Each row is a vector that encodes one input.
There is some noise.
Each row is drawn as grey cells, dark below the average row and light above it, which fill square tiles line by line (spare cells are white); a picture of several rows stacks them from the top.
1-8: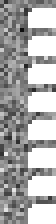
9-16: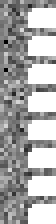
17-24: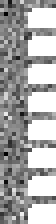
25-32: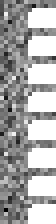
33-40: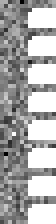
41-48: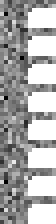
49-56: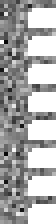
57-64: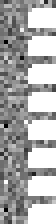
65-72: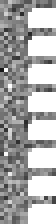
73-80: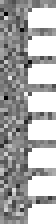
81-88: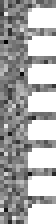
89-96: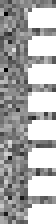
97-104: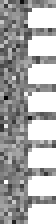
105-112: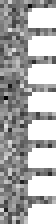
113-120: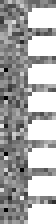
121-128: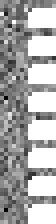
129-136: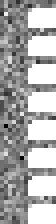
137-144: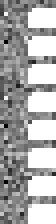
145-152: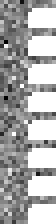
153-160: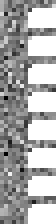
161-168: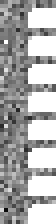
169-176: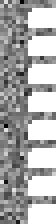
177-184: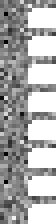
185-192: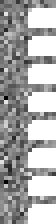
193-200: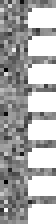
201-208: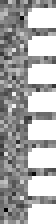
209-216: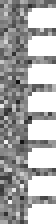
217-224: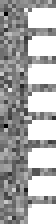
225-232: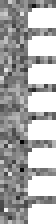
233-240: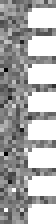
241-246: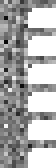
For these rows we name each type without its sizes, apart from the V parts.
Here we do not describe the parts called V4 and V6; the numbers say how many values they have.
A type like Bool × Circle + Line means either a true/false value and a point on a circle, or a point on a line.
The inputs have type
(Bool × Circle + Unit) × V6 + Label × V4.
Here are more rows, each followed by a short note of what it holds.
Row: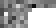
a label and a value of V4
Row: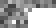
a point on a circle, a true/false value and a value of V6
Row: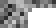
a point on a circle, a true/false value and a value of V6
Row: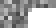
a label and a value of V4
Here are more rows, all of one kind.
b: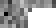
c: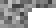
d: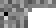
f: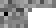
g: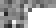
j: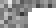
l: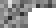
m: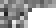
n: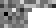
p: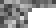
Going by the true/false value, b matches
c and g.
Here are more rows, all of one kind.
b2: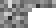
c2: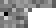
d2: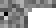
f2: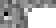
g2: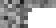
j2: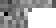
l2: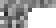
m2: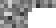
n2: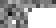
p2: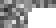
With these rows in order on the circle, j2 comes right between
b2 and p2.
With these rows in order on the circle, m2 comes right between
d2 and l2.
